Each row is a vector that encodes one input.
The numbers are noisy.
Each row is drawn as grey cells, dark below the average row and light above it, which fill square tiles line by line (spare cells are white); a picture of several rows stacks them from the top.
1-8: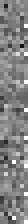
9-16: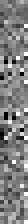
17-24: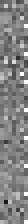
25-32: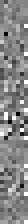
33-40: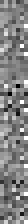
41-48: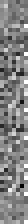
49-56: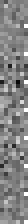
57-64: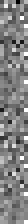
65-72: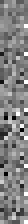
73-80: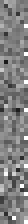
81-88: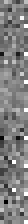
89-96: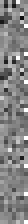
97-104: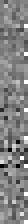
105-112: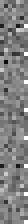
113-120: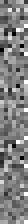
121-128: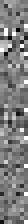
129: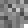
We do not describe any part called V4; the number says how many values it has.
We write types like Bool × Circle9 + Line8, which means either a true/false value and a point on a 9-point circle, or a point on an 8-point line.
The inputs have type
Label6 × (Line6 + Line7) + V4.
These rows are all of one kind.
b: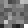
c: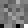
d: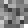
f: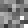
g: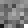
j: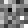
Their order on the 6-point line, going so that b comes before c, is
b, c, g, j, f, d.
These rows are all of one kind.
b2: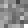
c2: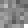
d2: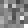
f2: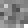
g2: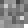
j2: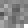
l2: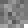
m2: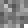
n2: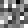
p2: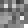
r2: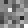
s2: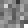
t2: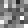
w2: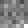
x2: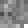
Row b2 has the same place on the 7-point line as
d2, j2, t2 and x2.
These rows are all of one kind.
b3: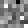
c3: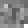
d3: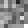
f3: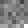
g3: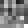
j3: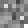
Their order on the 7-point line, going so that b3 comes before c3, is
g3, f3, d3, j3, b3, c3.
